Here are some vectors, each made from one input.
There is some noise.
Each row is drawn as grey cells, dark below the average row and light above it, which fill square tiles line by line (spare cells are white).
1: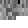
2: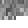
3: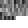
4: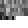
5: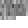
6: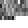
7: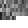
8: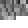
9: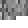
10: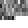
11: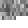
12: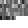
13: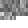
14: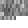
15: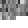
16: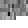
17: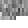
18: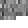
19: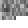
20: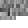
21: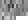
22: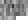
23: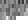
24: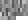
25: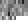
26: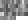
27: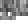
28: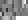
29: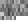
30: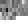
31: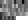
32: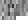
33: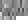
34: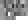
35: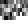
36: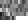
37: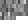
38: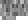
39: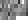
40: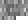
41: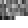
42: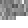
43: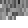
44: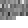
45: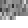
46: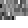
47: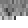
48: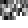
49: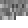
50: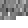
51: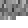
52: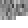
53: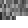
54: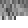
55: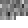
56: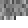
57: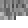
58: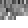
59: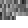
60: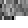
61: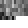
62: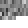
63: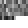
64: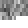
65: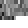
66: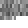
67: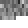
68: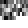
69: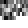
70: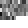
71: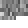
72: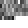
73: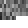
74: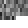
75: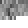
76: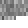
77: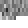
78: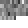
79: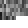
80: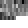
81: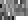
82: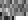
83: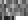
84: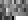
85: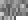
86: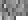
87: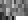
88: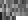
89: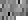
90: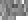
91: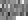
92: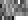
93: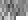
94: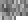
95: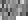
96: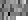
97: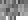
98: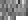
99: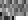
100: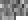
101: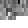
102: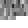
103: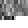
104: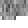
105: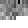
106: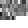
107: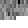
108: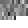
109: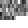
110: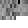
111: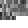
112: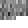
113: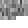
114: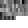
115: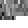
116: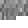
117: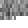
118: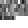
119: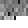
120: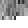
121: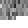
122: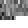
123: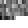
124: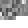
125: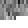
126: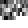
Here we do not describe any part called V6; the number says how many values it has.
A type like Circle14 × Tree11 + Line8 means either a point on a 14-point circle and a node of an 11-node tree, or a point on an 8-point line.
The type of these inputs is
List2(Line5 × V6).
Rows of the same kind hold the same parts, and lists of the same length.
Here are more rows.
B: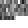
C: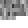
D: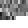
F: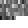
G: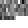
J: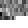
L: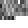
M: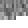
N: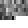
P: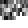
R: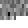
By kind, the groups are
B, D, F, G, J, L, N
C, M, R
P

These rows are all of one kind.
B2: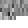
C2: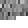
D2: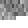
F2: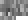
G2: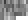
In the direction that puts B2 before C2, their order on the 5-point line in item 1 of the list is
B2, F2, G2, C2, D2.
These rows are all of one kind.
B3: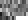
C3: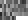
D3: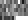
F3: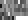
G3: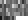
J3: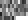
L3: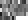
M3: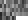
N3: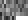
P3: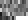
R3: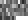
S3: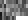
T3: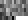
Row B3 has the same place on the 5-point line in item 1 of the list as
G3, M3 and P3.
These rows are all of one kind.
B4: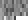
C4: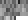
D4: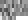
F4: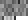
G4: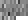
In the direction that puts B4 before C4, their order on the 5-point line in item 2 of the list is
B4, D4, G4, C4, F4.
